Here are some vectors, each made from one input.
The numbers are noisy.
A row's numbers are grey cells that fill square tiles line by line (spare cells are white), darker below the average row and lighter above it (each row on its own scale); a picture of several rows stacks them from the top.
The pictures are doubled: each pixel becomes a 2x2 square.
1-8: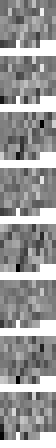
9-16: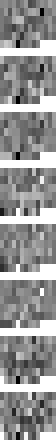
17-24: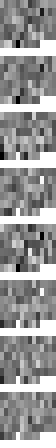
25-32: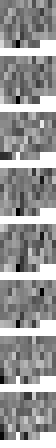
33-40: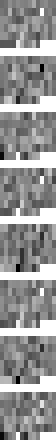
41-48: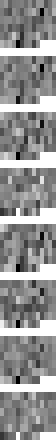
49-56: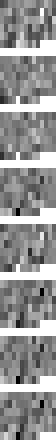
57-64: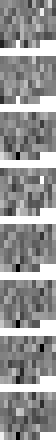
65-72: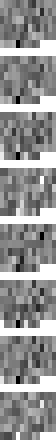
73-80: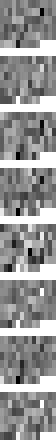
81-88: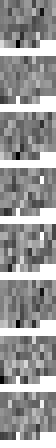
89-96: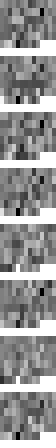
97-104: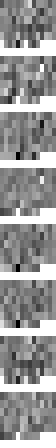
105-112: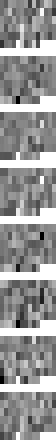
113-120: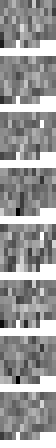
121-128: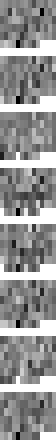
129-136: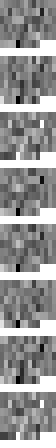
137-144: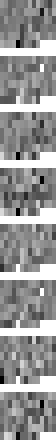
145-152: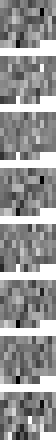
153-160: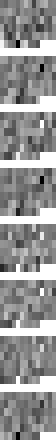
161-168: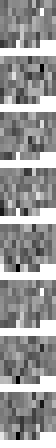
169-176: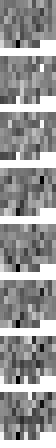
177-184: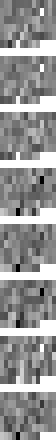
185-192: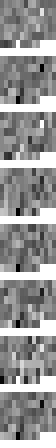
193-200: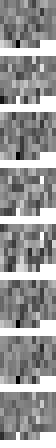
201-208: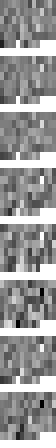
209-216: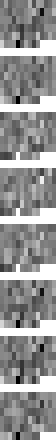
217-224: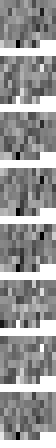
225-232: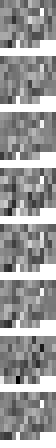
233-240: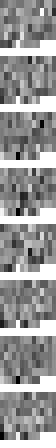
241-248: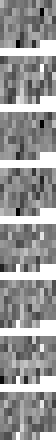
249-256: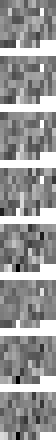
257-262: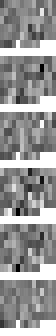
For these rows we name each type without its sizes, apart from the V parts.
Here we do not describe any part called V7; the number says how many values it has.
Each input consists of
a point on a line and a true/false value, together with a list of values of V7.
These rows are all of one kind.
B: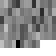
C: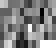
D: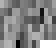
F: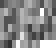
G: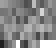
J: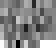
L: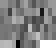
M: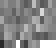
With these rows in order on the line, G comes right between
D and M.
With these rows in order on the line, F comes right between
J and L.
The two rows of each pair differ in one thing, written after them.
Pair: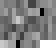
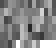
the true/false value
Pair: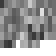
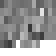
the value of V7 in item 1 of the list
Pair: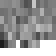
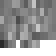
the value of V7 in item 1 of the list
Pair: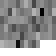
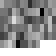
the value of V7 in item 1 of the list
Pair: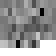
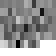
the value of V7 in item 1 of the list
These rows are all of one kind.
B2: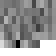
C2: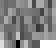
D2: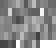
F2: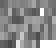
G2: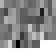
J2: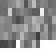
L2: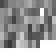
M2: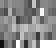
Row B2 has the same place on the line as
F2 and M2.
